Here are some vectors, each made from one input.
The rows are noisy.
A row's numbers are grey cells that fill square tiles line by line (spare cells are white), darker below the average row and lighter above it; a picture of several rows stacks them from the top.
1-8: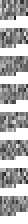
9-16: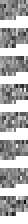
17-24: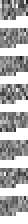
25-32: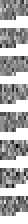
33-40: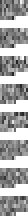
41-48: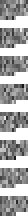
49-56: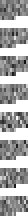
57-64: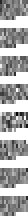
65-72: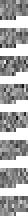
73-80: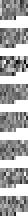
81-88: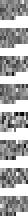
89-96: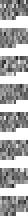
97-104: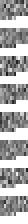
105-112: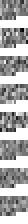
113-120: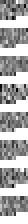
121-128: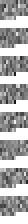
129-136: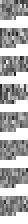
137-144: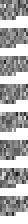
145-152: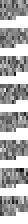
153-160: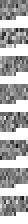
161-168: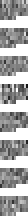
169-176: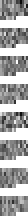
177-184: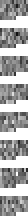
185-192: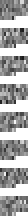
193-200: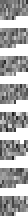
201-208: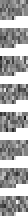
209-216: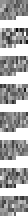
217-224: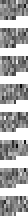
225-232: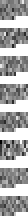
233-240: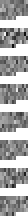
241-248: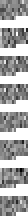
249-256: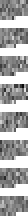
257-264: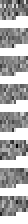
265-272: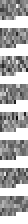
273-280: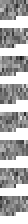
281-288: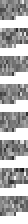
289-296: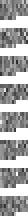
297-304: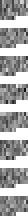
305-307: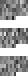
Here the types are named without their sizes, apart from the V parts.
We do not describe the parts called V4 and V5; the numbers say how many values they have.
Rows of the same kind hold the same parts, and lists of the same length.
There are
2 kinds of row.
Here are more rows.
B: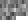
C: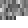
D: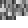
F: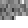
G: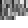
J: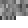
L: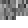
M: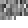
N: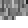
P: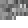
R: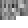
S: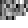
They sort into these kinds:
B, C, D, J, M, P, R
F, G, L, N, S

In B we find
a label, a true/false value, a value of V4 and a value of V5.
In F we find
a point on a line and a value of V5.
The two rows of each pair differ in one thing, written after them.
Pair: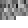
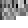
the value of V5
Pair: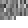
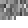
the value of V4
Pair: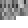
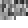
the value of V5
